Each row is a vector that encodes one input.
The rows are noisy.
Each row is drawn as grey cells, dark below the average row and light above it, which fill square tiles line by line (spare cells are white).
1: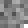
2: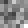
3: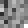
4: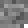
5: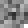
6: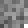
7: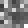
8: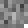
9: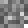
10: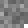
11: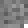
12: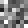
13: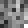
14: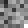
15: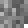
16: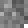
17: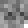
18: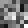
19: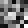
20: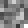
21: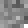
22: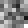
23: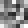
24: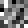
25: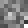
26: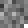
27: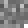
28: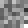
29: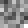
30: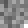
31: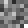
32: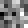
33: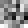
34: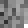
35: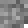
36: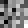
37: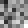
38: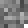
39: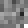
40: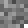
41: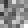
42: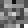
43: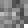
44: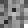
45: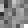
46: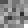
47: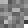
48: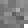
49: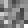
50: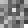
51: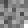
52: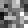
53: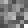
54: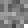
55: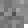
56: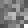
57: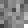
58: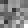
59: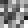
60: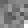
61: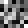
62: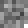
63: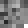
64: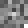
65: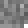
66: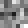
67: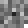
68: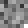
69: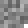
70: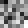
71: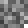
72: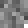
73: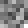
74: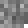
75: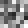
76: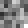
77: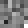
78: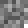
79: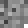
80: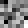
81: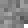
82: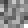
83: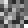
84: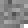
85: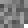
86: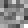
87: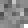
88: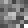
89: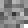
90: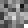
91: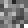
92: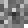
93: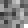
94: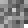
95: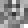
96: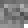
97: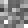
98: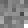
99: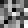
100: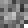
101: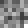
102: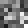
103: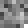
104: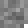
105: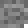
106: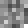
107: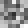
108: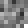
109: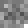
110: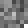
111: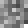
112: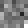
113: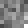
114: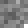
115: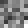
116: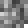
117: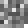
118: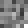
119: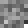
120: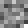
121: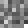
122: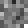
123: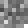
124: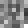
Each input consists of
a true/false value, together with either a point on a 6-point line, or a point on a 9-point line.
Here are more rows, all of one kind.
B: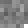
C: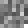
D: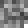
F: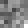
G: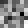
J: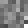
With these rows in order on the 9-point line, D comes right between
B and C.
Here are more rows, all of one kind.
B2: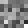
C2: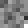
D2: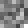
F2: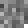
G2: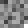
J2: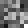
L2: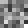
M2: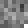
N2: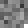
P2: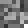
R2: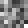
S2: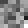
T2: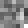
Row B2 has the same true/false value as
G2, L2, M2 and R2.
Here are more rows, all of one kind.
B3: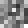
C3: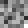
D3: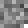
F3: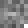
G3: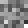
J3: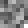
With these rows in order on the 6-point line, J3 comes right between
D3 and G3.
